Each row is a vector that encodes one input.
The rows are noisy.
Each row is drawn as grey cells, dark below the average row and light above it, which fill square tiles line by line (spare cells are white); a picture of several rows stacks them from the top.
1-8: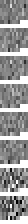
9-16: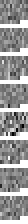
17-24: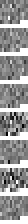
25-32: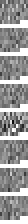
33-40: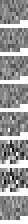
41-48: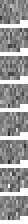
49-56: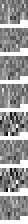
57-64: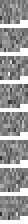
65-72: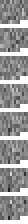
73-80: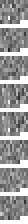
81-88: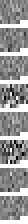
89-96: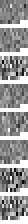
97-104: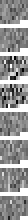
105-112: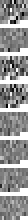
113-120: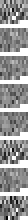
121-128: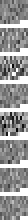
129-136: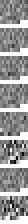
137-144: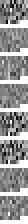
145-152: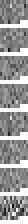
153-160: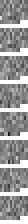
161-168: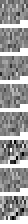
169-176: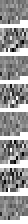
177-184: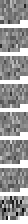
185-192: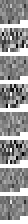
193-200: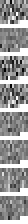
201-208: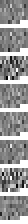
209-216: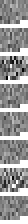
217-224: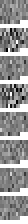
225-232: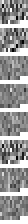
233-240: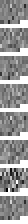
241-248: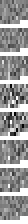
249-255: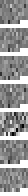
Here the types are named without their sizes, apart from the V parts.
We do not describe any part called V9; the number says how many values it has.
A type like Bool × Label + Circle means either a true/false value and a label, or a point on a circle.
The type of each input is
Label × List(V9) + Tree.
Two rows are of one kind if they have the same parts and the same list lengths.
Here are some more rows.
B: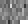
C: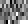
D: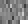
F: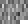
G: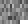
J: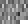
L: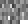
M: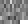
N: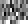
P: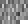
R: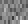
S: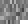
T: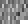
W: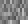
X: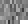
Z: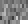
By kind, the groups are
B, D, R, W, Z
C, N
F, J, L, P, T
G, M, S, X

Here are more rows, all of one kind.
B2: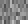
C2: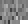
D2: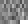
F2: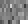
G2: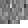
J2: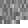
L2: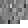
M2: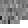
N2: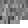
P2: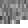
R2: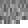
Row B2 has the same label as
J2, P2 and R2.
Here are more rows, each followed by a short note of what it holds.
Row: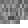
a label, together with a list of two items
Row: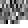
a node of a tree
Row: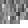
a label, together with the empty list
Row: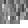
a label, together with the empty list
